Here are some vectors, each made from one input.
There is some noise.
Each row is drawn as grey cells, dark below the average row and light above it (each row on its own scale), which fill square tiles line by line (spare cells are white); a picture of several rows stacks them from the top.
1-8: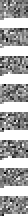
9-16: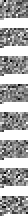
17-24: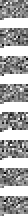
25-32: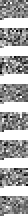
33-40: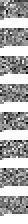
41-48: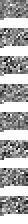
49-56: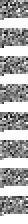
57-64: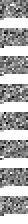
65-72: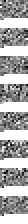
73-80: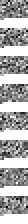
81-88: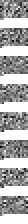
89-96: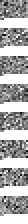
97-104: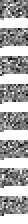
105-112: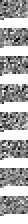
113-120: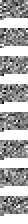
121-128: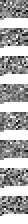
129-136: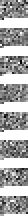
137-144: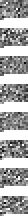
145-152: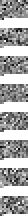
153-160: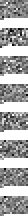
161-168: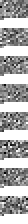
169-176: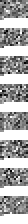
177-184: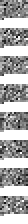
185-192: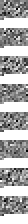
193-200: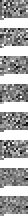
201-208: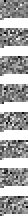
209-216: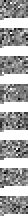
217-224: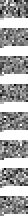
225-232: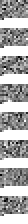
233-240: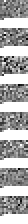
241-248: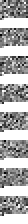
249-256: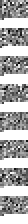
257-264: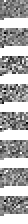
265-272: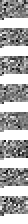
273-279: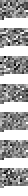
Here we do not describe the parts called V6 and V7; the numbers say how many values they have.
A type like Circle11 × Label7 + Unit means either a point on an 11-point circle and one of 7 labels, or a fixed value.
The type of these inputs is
Circle10 × Line8 × (Line8 + Line11 × V6 × V7).
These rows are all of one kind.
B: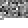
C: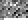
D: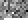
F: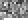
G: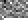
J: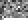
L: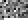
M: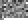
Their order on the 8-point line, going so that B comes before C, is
G, L, D, F, B, J, M, C.
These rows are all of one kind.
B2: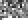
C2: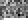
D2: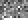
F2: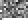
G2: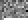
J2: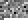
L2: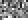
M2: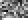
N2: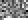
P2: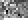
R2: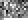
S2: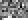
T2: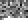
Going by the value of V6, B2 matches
D2 and G2.
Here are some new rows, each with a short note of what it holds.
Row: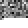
a point on a 10-point circle, a point on an 8-point line, a point on an 11-point line, a value of V6 and a value of V7
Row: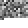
a point on a 10-point circle and a point on each of two 8-point lines
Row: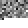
a point on a 10-point circle and a point on each of two 8-point lines
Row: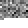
a point on a 10-point circle, a point on an 8-point line, a point on an 11-point line, a value of V6 and a value of V7
